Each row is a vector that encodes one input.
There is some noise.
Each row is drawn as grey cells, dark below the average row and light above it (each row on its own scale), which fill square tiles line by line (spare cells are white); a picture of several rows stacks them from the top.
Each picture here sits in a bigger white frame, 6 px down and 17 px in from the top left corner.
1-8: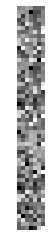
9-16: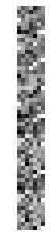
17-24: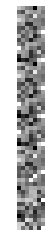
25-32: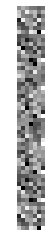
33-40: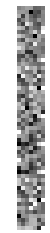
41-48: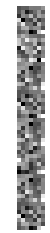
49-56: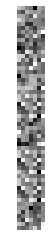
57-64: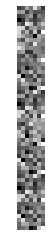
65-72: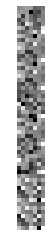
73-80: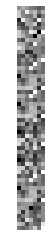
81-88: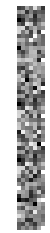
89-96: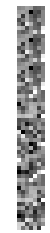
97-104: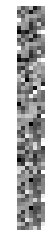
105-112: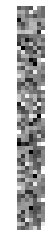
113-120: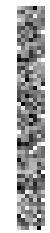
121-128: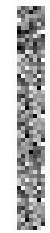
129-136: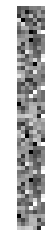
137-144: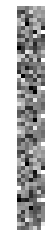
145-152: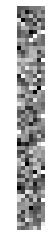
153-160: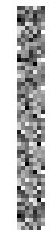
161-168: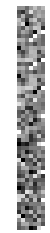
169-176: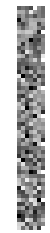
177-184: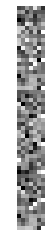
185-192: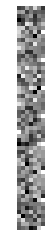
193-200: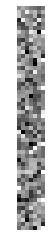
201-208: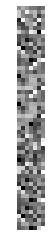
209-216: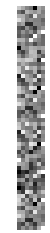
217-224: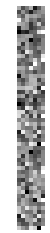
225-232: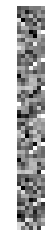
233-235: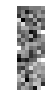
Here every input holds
three true/false values.
